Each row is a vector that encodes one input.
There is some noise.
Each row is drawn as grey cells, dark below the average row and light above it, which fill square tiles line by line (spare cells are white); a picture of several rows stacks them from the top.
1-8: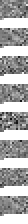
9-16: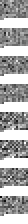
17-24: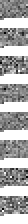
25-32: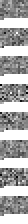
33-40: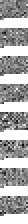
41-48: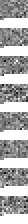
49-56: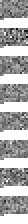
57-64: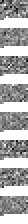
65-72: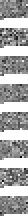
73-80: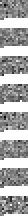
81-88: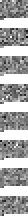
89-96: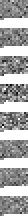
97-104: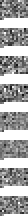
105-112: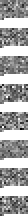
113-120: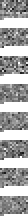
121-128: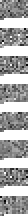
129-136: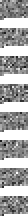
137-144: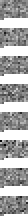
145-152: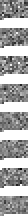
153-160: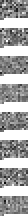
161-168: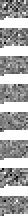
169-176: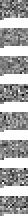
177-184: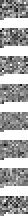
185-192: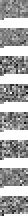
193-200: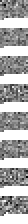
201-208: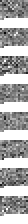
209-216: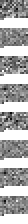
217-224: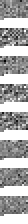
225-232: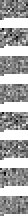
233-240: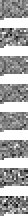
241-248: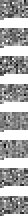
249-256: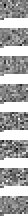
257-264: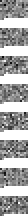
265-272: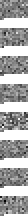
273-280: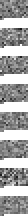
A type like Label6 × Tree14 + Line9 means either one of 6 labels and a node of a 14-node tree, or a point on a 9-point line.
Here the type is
Line3 × Line8 + Line4 × Line12 × Tree18.
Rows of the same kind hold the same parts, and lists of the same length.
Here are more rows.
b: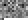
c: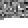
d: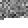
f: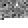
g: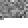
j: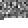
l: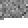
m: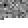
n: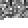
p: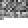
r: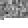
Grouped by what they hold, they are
b, d, f, g, l, m, r
c, j, n, p

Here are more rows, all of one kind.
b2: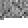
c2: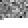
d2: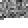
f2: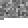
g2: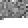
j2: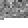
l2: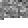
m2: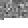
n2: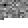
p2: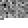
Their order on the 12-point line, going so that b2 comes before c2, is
d2, m2, f2, p2, j2, b2, l2, g2, n2, c2.
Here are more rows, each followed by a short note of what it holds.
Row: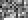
a point on a 3-point line and a point on an 8-point line
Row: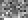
a point on a 3-point line and a point on an 8-point line
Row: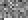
a point on a 4-point line, a point on a 12-point line and a node of an 18-node tree
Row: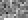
a point on a 4-point line, a point on a 12-point line and a node of an 18-node tree
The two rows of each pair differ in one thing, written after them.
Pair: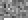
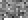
the place on the 12-point line
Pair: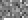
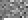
the place on the 12-point line
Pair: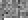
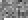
the node of the tree
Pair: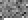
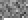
the place on the 12-point line
